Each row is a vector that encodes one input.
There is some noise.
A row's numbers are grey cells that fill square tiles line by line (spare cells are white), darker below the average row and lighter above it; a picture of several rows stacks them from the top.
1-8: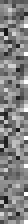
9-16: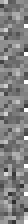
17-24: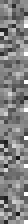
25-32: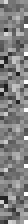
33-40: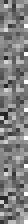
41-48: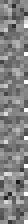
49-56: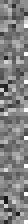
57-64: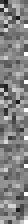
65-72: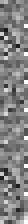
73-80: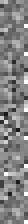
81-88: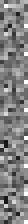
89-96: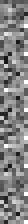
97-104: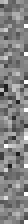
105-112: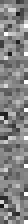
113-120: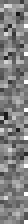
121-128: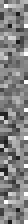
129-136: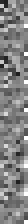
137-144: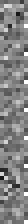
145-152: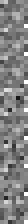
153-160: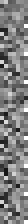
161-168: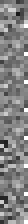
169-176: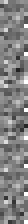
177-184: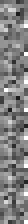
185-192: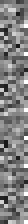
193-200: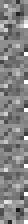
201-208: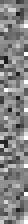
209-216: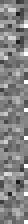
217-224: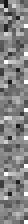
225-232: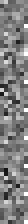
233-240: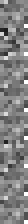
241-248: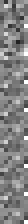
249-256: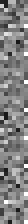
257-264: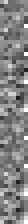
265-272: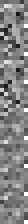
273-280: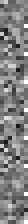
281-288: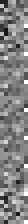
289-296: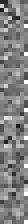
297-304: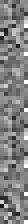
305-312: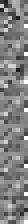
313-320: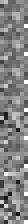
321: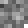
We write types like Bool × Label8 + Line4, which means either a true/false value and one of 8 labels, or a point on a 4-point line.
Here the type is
Bool × Bool × Bool + Line10 + Tree19.
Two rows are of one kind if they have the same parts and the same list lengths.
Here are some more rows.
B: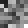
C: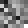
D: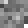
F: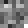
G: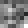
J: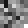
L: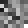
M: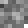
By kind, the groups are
B, C, J, L
D, M
F, G

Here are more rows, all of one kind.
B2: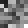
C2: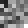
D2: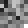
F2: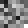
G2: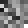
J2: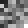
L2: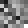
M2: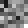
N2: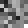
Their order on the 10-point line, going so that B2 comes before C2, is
B2, J2, C2, M2, D2, N2, G2, L2, F2.
